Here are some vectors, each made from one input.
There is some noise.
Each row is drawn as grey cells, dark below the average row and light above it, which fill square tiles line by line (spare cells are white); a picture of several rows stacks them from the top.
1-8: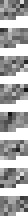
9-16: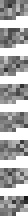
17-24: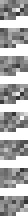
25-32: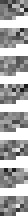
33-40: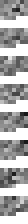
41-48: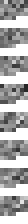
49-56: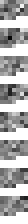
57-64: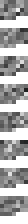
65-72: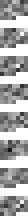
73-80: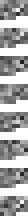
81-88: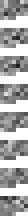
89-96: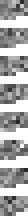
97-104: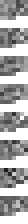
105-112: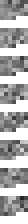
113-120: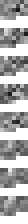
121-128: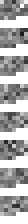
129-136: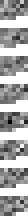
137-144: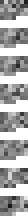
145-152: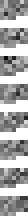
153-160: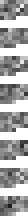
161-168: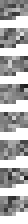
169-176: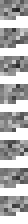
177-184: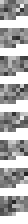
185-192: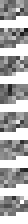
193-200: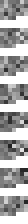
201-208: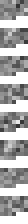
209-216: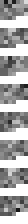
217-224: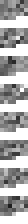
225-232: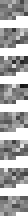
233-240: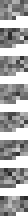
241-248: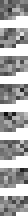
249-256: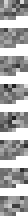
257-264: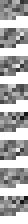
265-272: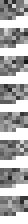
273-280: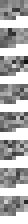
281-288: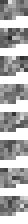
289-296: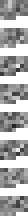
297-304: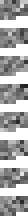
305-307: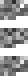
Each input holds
three true/false values, together with either a point on a 3-point line and a point on a 5-point line, or a list of up to three points on a 6-point line.
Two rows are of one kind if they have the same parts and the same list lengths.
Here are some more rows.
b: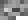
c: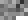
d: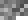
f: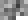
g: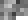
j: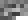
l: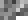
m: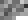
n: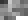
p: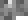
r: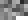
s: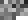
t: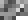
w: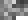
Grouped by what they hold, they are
b, f, g, n, p, w
c, d, r
j
l, t
m, s

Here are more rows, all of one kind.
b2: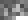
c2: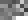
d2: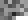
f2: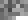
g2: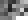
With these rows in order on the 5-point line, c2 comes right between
b2 and f2.
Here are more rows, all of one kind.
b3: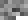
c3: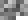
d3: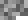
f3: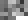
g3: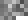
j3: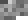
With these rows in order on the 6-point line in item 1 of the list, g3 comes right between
b3 and c3.
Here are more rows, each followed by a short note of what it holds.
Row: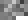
three true/false values, together with a list of three items
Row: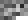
a point on a 3-point line, a point on a 5-point line and three true/false values
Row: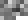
three true/false values, together with a list of three items
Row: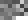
a point on a 3-point line, a point on a 5-point line and three true/false values
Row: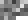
three true/false values, together with the empty list
